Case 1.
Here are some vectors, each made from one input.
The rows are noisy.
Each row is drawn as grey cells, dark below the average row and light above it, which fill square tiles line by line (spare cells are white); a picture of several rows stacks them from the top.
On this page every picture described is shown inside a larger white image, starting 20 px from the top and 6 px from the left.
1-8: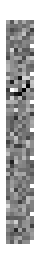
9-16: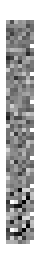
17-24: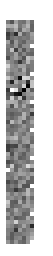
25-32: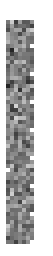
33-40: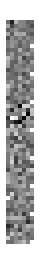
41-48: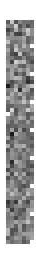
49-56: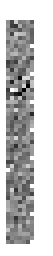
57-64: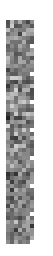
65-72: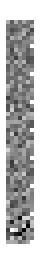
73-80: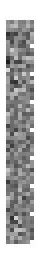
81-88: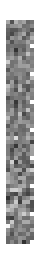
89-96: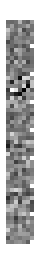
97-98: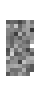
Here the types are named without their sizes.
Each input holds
a list of points on a line.
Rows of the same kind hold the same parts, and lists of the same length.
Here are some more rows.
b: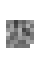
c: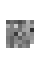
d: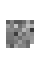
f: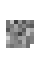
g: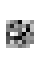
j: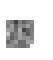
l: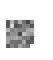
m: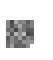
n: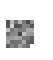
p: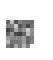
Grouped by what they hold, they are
b, c, d, j, m
f, l, n, p
g

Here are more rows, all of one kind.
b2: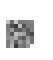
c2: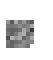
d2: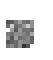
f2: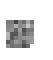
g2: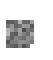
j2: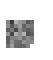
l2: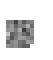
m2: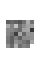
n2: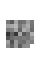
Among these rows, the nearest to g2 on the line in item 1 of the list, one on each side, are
d2 and l2.
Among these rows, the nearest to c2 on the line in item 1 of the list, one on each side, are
j2 and n2.
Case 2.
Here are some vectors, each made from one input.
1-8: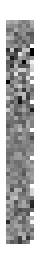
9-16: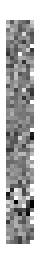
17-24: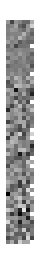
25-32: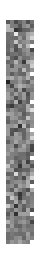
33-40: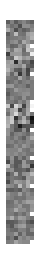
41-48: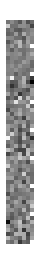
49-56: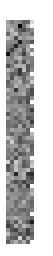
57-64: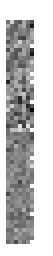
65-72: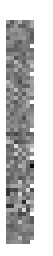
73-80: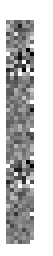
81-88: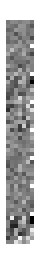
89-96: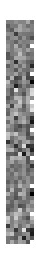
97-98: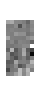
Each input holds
a list of up to two points on a 13-point line.
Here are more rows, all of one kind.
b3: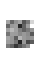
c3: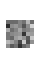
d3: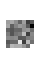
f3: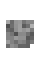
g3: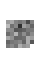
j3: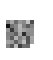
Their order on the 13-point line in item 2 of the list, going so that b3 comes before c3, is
b3, j3, g3, f3, d3, c3.
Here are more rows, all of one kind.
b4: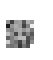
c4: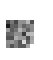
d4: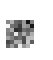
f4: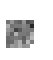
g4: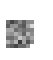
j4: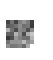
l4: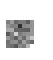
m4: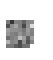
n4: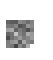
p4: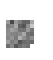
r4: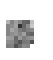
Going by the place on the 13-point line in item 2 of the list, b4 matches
f4 and m4.
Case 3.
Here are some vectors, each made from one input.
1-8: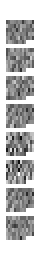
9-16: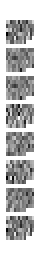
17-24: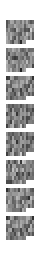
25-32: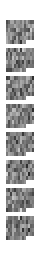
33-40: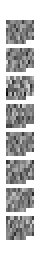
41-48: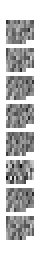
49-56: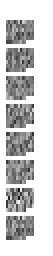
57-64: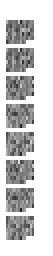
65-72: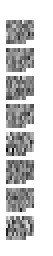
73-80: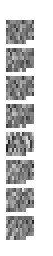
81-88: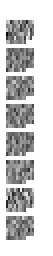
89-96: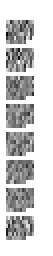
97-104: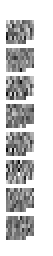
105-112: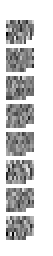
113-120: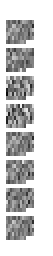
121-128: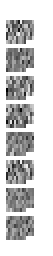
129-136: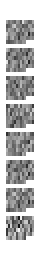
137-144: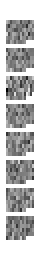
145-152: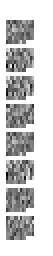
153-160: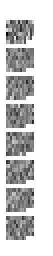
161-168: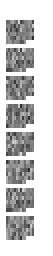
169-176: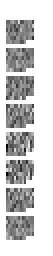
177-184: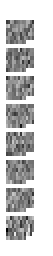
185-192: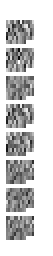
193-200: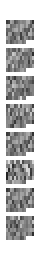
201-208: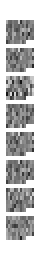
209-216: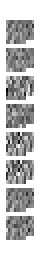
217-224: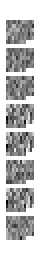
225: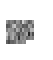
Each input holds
either a node of a 10-node tree, or four true/false values.
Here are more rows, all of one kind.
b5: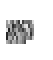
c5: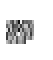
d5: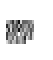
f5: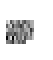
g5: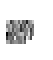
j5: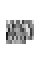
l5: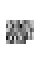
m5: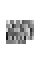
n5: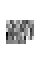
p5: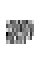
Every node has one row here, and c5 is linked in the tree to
b5 and d5.
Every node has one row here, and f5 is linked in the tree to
l5 and m5.
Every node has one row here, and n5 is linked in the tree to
g5 and m5.
